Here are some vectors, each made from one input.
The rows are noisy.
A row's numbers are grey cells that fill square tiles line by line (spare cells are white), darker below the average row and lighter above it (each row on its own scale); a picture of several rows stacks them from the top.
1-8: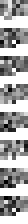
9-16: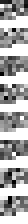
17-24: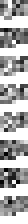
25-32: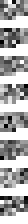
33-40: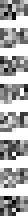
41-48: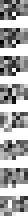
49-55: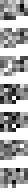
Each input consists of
a point on a 5-point line, together with either a point on a 6-point circle, or a fixed value.
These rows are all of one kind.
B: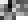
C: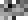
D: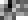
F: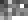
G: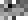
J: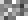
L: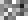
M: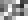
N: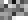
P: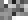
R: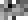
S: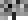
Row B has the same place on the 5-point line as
D, N and P.
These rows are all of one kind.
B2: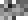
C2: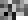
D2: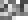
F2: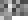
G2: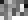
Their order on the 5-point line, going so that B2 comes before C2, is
G2, F2, B2, D2, C2.
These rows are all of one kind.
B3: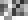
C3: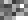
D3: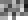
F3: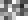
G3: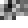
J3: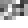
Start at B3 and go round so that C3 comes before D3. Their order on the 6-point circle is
B3, C3, D3, G3, F3, J3.
